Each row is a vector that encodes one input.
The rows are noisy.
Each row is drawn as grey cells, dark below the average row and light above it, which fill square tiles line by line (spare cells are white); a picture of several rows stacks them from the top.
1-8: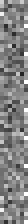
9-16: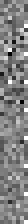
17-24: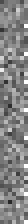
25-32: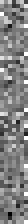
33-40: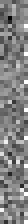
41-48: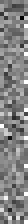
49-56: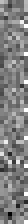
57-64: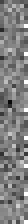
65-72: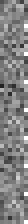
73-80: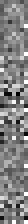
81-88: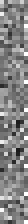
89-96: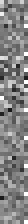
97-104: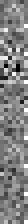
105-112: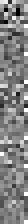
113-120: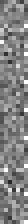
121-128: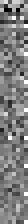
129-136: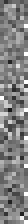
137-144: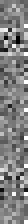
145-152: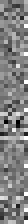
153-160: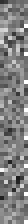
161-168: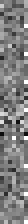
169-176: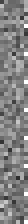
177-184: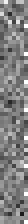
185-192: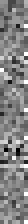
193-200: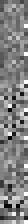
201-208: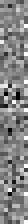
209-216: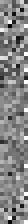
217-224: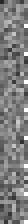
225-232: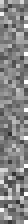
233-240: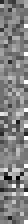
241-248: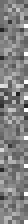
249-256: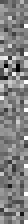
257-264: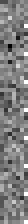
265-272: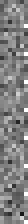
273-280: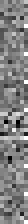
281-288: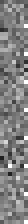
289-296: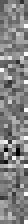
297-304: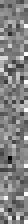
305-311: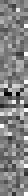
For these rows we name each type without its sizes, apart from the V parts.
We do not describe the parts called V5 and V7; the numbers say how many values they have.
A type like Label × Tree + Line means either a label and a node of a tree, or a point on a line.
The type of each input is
(Bool × Bool × Bool × Bool + V7) × V5 + Line.
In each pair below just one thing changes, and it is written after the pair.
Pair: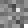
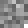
the value of V5
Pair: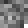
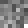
one of the four true/false values
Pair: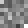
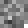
the value of V5
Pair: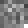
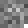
one of the four true/false values
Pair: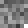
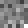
one of the four true/false values
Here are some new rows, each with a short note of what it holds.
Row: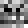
a point on a line
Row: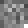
four true/false values and a value of V5
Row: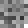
a value of V5 and a value of V7
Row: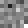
four true/false values and a value of V5
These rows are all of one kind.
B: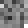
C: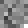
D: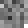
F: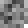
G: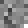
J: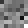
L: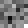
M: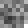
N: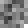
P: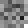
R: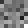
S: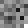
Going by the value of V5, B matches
D, J and R.
